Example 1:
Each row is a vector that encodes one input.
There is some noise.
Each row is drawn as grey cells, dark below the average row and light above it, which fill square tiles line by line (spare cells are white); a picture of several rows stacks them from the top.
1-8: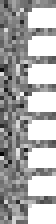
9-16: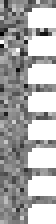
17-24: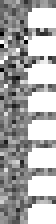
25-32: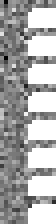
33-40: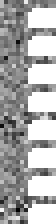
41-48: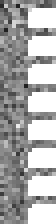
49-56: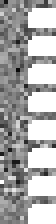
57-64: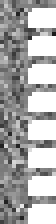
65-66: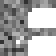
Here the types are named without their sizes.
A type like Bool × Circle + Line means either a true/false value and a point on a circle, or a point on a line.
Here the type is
Bool × Bool × Bool × Bool + Line.
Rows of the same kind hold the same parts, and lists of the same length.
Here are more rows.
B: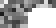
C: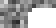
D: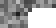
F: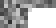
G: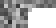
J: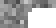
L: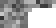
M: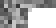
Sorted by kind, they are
B, C, D, J, L
F, G, M

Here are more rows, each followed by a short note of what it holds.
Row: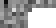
four true/false values
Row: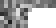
a point on a line
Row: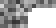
four true/false values
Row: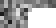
a point on a line
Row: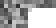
a point on a line
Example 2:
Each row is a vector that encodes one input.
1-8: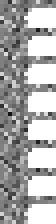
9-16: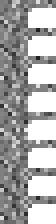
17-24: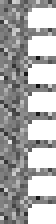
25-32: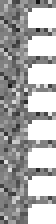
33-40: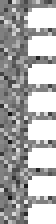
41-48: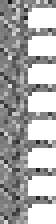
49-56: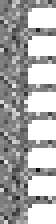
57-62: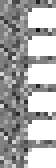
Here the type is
Bool × Line4.
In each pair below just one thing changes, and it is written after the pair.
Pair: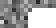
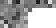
the place on the 4-point line
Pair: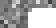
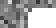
the true/false value
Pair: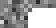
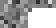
the place on the 4-point line
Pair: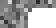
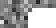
the place on the 4-point line
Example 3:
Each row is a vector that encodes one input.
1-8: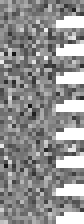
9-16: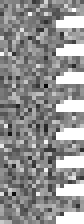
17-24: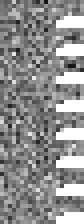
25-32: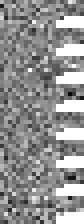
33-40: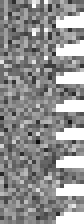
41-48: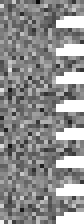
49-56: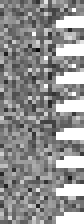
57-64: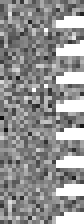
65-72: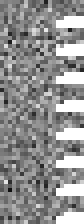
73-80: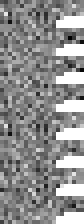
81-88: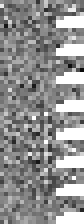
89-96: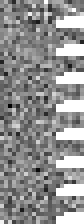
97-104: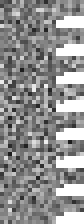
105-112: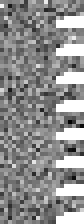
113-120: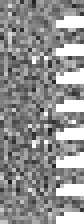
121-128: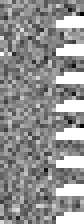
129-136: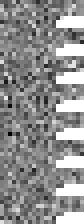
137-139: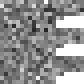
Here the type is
Label6 × Line11.
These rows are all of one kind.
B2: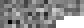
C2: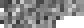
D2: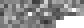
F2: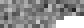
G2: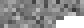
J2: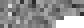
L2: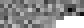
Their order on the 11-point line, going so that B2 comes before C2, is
L2, F2, J2, G2, B2, C2, D2.
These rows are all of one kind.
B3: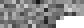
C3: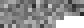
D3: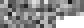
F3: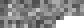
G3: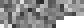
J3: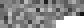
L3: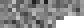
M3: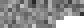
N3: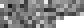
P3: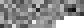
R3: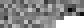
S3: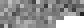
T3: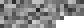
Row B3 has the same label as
J3, L3 and M3.
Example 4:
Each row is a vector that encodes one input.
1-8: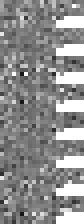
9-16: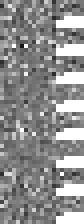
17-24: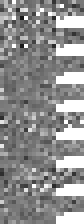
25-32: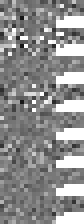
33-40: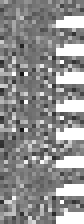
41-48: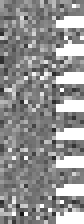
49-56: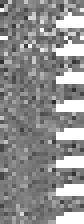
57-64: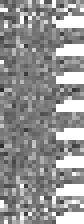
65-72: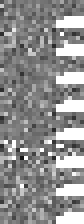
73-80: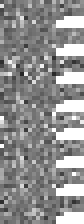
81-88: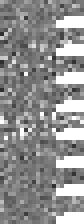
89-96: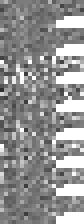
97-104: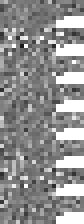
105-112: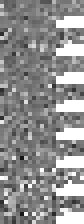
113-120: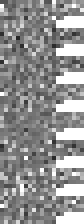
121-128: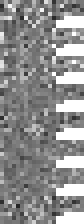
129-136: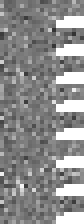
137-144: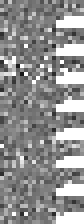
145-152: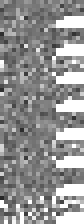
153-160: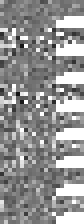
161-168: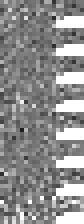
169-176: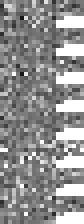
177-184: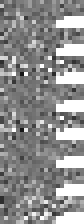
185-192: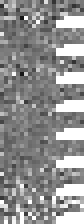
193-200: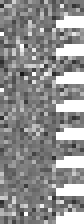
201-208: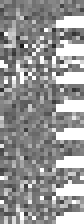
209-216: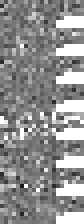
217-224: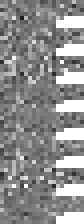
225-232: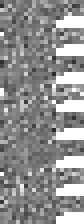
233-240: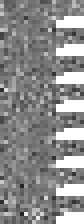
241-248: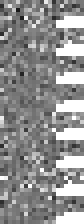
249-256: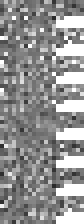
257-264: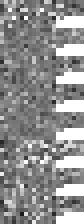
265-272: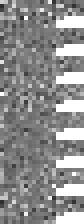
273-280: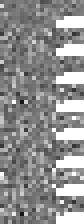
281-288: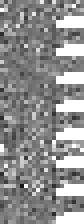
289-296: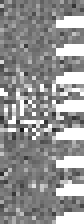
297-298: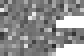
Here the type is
Circle9 + Circle16 + Unit.
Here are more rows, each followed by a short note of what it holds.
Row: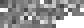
a point on a 9-point circle
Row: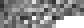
a fixed value
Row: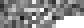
a fixed value
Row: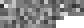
a point on a 9-point circle
